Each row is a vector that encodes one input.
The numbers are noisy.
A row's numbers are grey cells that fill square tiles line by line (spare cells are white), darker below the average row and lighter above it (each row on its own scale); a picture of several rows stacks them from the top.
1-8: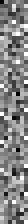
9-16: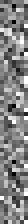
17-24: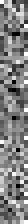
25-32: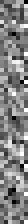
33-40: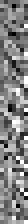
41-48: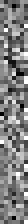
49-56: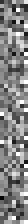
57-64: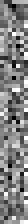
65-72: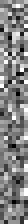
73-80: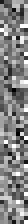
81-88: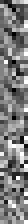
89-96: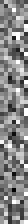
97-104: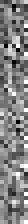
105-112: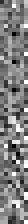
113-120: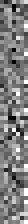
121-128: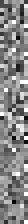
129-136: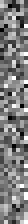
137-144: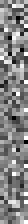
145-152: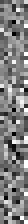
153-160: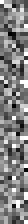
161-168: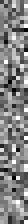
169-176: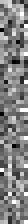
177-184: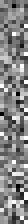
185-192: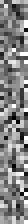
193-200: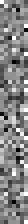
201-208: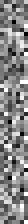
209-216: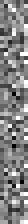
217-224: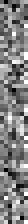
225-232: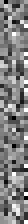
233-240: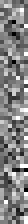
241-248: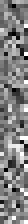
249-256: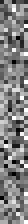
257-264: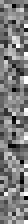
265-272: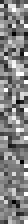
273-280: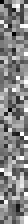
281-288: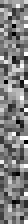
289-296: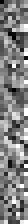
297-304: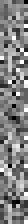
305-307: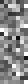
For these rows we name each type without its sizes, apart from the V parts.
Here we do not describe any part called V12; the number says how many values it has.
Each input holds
a true/false value, together with either a point on a line, or a value of V12.
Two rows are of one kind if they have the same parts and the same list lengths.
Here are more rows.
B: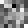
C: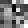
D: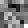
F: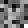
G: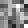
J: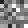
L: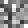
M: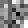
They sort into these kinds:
B, C, D, F, G, M
J, L

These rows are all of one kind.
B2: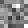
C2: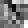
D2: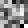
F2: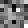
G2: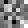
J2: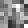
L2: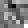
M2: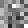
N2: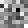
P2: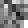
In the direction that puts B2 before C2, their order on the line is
B2, J2, M2, N2, D2, G2, P2, C2, L2, F2.
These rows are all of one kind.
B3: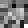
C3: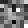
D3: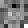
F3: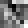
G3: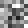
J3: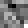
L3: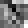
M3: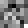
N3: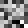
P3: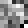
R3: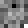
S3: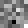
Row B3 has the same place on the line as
C3, D3, F3 and J3.
